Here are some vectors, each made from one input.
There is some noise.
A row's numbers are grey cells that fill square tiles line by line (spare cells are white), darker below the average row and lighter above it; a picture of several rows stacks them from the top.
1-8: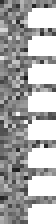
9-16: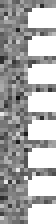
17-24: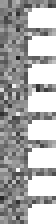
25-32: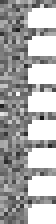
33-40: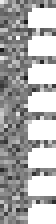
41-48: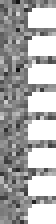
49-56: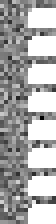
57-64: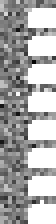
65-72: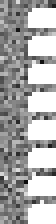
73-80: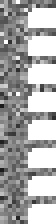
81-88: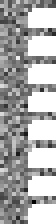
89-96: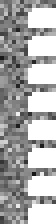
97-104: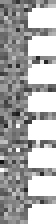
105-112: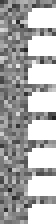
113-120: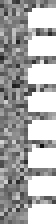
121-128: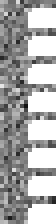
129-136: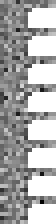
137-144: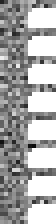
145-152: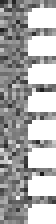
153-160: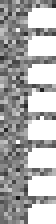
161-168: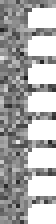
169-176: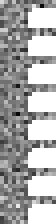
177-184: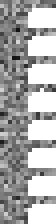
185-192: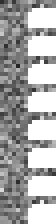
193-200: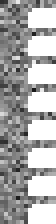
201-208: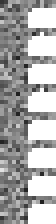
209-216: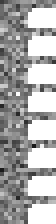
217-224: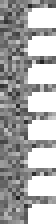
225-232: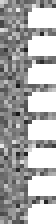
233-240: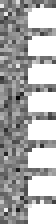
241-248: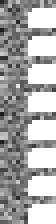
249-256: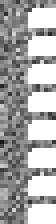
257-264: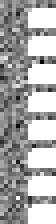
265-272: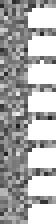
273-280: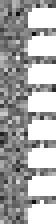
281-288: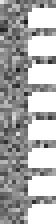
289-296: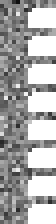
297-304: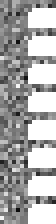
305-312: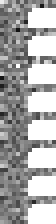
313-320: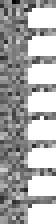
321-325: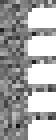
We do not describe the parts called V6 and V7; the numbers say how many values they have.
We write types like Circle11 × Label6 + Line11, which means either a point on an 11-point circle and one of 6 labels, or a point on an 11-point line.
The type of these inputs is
(Bool × V7 + V6) × (Tree12 + Unit).
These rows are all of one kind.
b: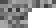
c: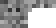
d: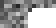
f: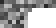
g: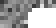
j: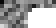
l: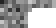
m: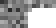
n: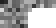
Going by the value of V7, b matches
c, f and m.
